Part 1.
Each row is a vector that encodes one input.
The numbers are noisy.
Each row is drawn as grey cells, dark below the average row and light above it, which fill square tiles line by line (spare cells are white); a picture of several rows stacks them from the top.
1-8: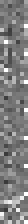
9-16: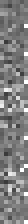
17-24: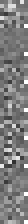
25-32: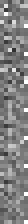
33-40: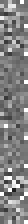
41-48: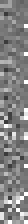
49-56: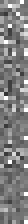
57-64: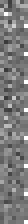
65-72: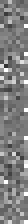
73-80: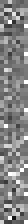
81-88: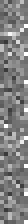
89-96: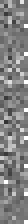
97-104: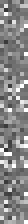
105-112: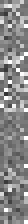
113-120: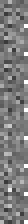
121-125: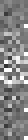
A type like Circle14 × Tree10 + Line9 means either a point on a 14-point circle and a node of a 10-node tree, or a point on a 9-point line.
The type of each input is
Bool × Bool × Bool.
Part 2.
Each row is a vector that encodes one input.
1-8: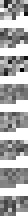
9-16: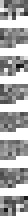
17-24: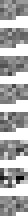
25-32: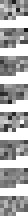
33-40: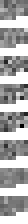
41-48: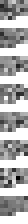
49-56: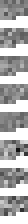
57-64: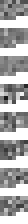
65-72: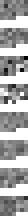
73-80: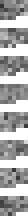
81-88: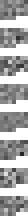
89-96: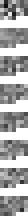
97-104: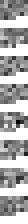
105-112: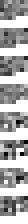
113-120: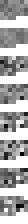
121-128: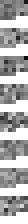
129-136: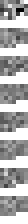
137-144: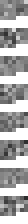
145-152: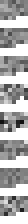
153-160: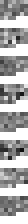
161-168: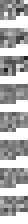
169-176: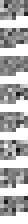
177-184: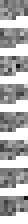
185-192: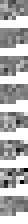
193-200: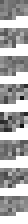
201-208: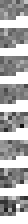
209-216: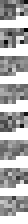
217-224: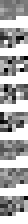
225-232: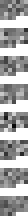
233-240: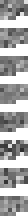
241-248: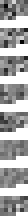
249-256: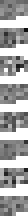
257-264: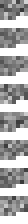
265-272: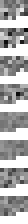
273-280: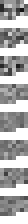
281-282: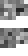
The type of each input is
Line14.
